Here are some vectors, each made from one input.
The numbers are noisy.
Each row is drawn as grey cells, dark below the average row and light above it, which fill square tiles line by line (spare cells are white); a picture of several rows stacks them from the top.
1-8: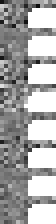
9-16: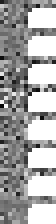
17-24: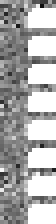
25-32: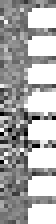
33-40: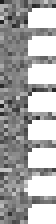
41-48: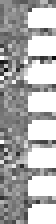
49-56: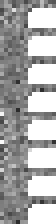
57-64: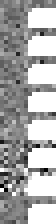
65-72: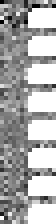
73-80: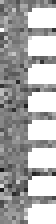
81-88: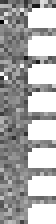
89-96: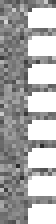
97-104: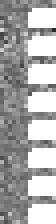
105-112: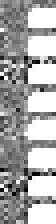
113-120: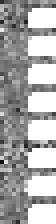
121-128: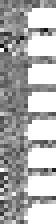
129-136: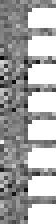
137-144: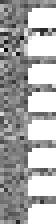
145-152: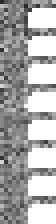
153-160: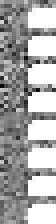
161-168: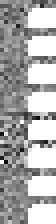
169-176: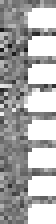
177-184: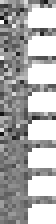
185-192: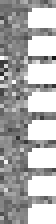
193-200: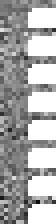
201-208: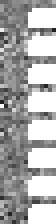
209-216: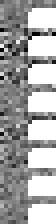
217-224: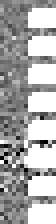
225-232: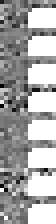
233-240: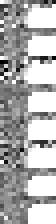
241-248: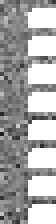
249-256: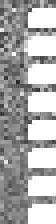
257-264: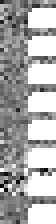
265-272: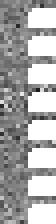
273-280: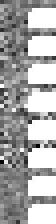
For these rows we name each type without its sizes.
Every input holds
either a label, or a point on a line.
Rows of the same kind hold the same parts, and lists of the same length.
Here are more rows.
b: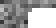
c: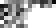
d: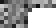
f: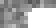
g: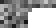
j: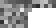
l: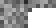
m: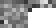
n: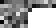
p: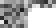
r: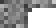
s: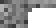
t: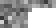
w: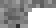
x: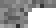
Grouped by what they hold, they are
b, d, g, n, p, r, s, t, w, x
c, f, j, l, m

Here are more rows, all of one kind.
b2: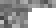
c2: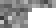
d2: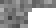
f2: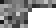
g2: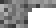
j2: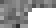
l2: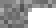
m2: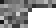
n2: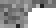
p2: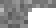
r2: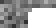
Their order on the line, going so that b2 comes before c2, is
b2, c2, g2, l2, p2, r2, d2, j2, f2, n2, m2.
